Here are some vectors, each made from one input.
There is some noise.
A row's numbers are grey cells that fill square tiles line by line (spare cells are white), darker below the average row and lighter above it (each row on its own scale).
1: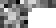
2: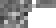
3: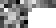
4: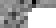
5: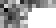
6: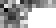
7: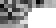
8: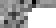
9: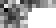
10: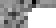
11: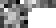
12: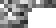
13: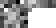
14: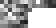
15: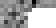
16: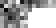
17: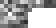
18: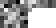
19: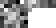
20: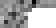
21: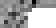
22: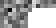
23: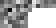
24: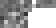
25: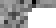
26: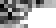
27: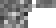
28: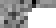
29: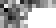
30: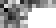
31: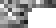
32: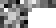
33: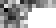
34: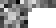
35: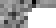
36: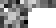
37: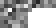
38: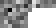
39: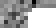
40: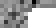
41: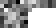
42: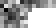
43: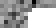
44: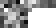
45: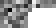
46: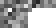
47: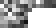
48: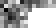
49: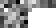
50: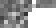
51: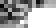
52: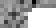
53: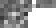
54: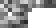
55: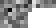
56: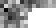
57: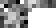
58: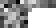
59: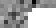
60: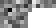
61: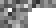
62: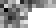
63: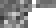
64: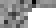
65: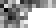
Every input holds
three true/false values.
